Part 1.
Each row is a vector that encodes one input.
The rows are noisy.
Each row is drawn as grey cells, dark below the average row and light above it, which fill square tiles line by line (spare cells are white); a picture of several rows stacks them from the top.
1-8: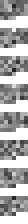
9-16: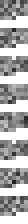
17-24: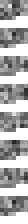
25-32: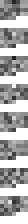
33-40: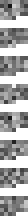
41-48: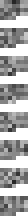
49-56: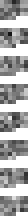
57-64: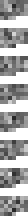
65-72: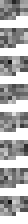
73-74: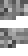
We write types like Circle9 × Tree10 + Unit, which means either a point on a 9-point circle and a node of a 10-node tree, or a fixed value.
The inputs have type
Bool × Bool × Bool × Bool.
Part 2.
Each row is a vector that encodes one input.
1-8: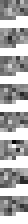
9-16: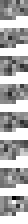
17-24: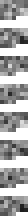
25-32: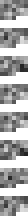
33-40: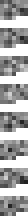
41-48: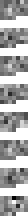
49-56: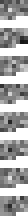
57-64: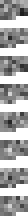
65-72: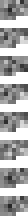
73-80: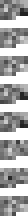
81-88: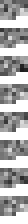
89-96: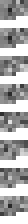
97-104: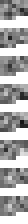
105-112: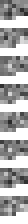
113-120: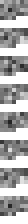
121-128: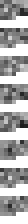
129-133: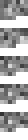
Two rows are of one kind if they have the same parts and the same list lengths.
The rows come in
2 kinds.
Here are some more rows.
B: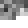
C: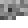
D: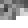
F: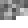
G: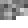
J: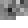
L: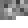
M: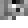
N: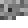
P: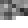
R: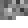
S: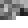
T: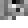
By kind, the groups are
B, C, D, F, G, J, L, N, P, R, S
M, T

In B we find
three true/false values.
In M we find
a fixed value.
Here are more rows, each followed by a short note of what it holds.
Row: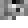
a fixed value
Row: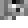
a fixed value
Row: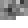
three true/false values
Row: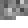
three true/false values
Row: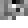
a fixed value
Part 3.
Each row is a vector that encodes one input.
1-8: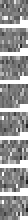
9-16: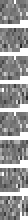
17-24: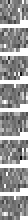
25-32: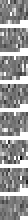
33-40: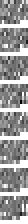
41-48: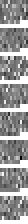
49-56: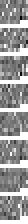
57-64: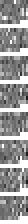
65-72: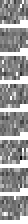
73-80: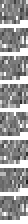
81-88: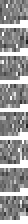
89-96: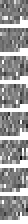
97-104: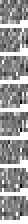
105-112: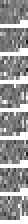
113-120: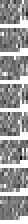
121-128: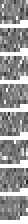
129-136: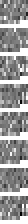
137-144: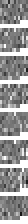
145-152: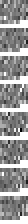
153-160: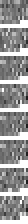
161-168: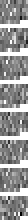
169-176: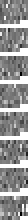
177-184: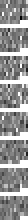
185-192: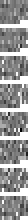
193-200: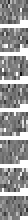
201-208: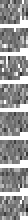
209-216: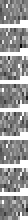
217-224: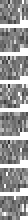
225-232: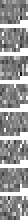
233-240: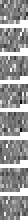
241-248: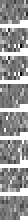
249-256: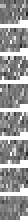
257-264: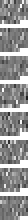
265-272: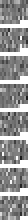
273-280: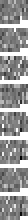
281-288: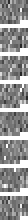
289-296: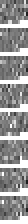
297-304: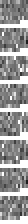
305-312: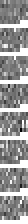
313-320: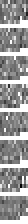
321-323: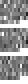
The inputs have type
Bool × Bool × Bool × Bool.
